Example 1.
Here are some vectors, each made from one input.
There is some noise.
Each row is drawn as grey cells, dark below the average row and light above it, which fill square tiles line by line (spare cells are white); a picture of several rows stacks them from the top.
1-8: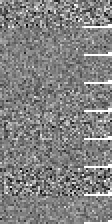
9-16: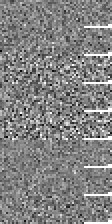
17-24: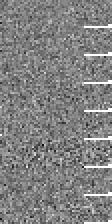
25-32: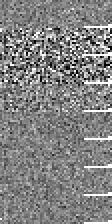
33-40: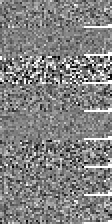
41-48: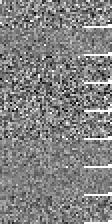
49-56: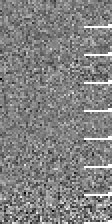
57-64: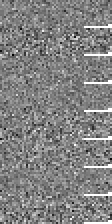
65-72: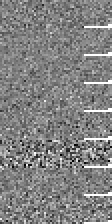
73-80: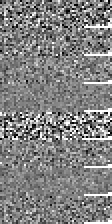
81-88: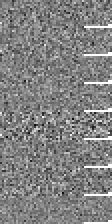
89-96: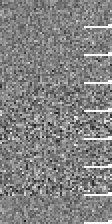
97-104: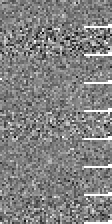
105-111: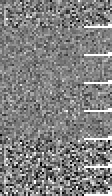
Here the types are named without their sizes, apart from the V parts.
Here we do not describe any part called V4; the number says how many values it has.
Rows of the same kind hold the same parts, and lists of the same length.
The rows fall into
3 kinds.
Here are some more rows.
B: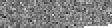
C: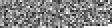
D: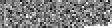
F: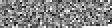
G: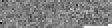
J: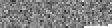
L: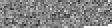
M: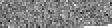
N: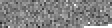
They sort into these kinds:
B, D, J
C, F, G, L
M, N

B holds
a point on a circle and a value of V4.
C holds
a point on each of two lines.
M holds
a value of V4.
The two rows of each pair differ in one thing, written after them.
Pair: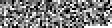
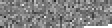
the value of V4
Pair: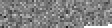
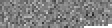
the place on the circle
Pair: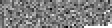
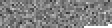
the place on the circle
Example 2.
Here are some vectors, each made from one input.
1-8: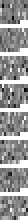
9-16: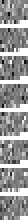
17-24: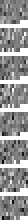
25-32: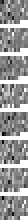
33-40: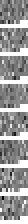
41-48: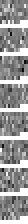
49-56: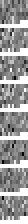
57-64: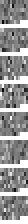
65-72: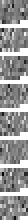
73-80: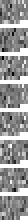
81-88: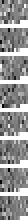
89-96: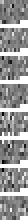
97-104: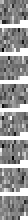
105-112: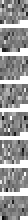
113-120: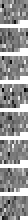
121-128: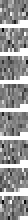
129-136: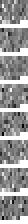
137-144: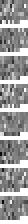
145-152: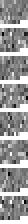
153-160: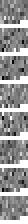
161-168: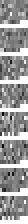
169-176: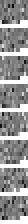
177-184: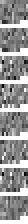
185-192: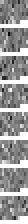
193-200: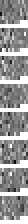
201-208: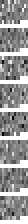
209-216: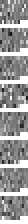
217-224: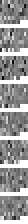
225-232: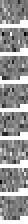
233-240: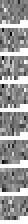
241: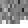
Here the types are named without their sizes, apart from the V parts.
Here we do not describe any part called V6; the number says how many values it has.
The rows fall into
2 kinds.
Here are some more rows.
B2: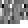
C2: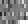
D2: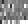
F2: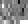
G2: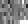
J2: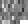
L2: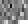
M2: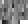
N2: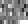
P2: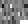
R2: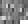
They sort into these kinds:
B2, C2, G2, M2, P2, R2
D2, F2, J2, L2, N2

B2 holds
a label, three true/false values and a value of V6.
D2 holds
a label and a value of V6.
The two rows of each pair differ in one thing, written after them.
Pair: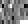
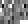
one of the three true/false values
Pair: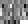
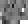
the label
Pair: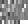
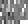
one of the three true/false values
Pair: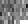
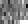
one of the three true/false values
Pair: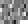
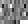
one of the three true/false values
